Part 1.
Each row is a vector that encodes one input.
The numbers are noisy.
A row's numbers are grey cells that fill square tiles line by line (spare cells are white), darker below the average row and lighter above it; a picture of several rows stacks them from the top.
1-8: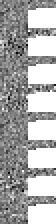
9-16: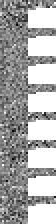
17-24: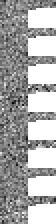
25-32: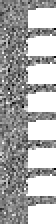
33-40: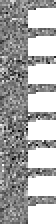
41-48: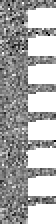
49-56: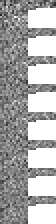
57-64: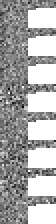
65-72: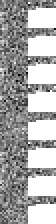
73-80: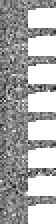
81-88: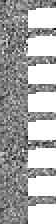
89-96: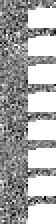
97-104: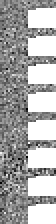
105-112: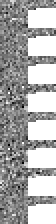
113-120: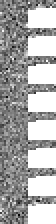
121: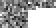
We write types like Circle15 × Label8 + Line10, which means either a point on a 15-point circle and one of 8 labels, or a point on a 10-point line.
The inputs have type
Label8 + Line8.
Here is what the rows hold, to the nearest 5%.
About 40% of them hold one of 8 labels. The rest hold a point on an 8-point line.
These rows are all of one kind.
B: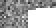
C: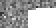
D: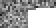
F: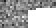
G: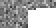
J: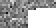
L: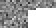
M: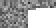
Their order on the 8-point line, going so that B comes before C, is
L, F, B, C, D, M, G, J.
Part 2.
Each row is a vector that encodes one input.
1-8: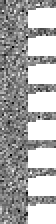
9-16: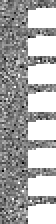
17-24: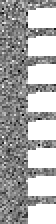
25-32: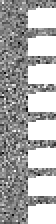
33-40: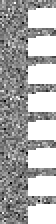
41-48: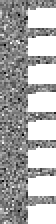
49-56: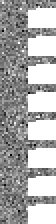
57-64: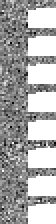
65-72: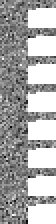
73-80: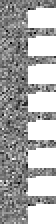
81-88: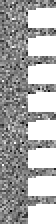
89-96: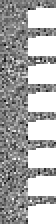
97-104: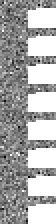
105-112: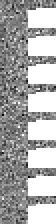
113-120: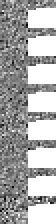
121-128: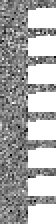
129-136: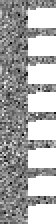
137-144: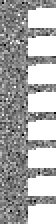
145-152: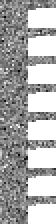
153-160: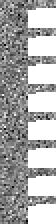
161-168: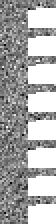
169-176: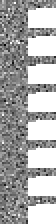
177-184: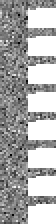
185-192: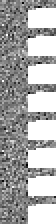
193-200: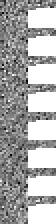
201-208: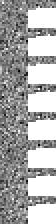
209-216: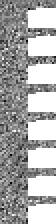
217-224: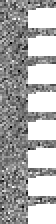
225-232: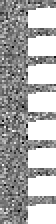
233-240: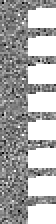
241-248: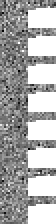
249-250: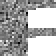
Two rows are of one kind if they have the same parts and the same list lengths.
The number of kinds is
2.
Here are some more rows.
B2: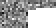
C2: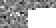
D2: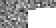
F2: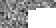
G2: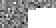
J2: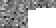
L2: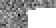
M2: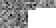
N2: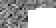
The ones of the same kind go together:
B2, D2, F2
C2, G2, J2, L2, M2, N2

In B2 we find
one of 12 labels.
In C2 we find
a point on a 20-point circle.
